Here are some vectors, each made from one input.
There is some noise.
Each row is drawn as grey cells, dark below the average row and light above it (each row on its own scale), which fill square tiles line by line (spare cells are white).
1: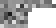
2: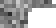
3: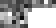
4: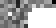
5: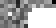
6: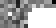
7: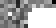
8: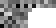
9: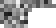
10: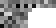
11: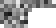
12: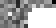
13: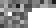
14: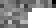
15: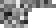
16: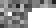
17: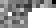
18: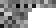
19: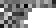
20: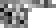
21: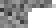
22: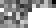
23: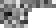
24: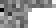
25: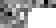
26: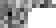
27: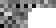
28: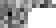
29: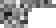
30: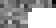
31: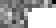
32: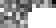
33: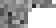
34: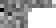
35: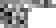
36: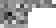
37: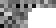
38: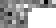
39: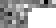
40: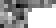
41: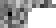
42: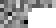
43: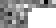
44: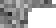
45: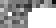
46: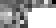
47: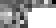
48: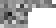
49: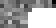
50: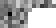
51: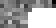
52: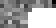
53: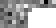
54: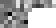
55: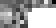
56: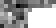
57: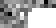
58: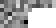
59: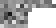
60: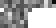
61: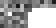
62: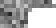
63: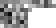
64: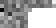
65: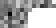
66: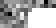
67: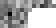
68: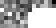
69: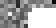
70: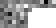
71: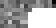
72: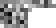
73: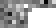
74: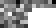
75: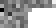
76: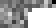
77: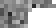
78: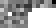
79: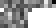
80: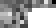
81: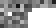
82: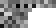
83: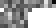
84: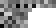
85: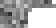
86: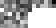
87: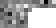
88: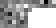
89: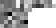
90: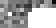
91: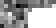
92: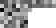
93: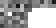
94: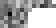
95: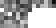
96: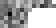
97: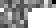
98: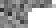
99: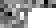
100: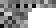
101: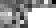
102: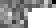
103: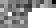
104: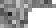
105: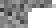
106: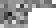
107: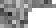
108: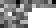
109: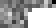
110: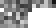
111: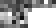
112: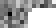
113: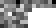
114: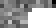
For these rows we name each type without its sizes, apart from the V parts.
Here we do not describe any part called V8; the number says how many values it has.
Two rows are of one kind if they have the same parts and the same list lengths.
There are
2 kinds of row.
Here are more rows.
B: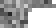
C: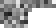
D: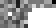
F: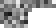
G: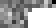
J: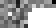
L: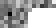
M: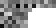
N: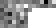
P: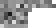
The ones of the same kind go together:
B, C, D, F, J, L, M, N, P
G

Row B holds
a true/false value and a value of V8.
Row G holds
a point on a line and a true/false value.
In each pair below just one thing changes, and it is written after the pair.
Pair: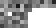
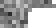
the true/false value
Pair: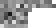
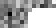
the value of V8
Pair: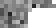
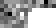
the value of V8
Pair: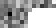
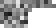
the value of V8
